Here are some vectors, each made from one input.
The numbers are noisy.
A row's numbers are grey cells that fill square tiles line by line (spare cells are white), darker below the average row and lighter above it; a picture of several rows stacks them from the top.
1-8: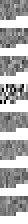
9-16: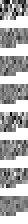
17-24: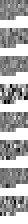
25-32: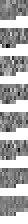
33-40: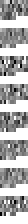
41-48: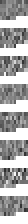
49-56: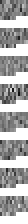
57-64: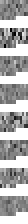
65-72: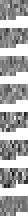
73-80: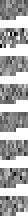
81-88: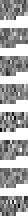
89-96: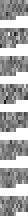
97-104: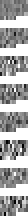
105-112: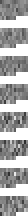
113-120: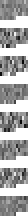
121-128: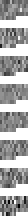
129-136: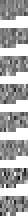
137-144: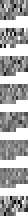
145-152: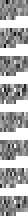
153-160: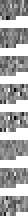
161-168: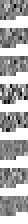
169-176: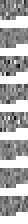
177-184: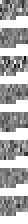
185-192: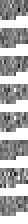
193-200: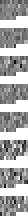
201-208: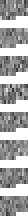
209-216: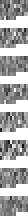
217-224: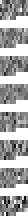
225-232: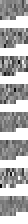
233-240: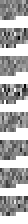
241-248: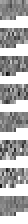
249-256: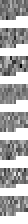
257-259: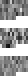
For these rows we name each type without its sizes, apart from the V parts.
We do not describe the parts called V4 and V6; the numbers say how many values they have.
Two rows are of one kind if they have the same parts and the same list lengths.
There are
2 kinds of row.
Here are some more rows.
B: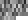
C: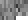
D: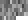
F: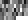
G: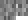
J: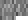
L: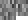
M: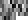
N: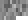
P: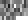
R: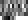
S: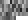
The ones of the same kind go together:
B, C, F, L, M, S
D, G, J, N, P, R

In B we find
a point on each of two lines, a true/false value and a value of V6.
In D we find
a point on a line, a true/false value, a value of V4 and a value of V6.
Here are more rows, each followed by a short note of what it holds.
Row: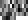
a point on each of two lines, a true/false value and a value of V6
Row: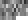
a point on each of two lines, a true/false value and a value of V6
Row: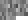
a point on each of two lines, a true/false value and a value of V6
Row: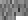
a point on each of two lines, a true/false value and a value of V6
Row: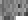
a point on a line, a true/false value, a value of V4 and a value of V6
